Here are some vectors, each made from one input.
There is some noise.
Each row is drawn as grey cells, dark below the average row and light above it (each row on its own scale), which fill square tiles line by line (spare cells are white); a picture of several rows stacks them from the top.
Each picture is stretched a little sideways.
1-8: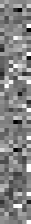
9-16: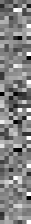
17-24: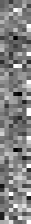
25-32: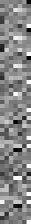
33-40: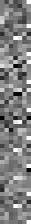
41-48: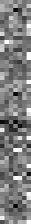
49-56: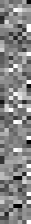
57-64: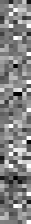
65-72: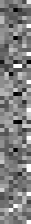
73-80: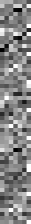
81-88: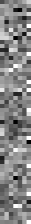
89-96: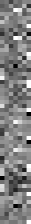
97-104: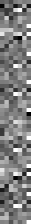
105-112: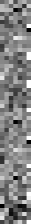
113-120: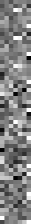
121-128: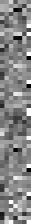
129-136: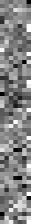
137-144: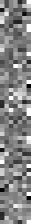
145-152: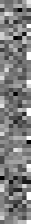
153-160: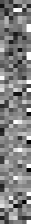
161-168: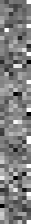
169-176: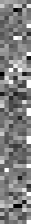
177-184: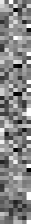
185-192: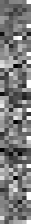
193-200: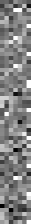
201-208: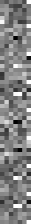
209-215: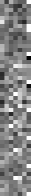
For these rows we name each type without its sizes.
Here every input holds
a list of points on a line.
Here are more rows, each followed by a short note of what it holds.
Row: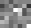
a list of one item
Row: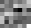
a list of two items
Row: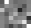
the empty list
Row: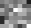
a list of one item
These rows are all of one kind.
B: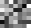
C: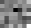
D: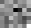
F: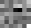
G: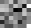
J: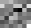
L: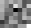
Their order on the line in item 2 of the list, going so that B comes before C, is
G, B, D, C, L, F, J.
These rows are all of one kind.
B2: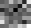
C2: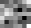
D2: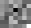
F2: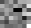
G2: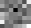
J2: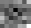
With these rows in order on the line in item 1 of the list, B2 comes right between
G2 and J2.
